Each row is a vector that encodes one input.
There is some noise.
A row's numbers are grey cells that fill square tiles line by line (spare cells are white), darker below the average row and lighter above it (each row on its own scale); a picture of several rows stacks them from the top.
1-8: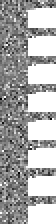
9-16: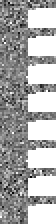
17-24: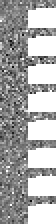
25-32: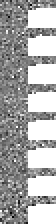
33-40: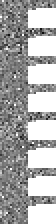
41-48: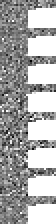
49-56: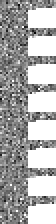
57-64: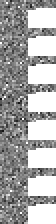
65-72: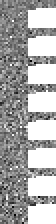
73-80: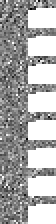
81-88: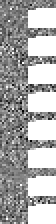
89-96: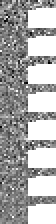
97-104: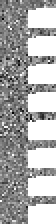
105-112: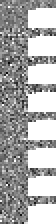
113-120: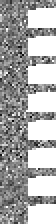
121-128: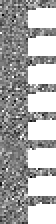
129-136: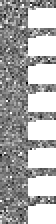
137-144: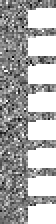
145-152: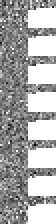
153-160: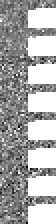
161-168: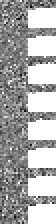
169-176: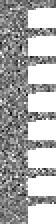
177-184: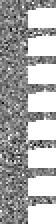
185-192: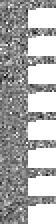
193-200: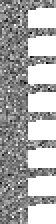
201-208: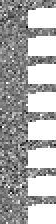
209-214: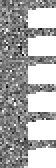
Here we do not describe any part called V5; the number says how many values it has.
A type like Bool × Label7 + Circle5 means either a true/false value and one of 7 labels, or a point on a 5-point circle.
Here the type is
(Bool × Circle8 + Line8) × Tree9 + V5 × V5.
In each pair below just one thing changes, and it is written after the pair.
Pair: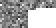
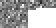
the true/false value
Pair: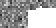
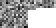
the node of the tree
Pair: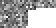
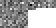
the node of the tree
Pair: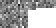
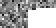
the true/false value
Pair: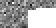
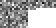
the node of the tree
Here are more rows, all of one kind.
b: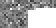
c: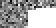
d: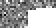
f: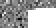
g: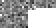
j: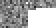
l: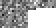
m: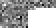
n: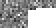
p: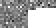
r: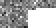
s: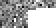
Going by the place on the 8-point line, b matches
d, p and s.
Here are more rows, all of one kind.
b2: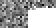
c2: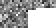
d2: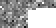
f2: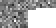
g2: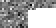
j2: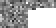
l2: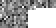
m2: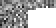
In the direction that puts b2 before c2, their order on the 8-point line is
d2, b2, m2, f2, j2, g2, l2, c2.
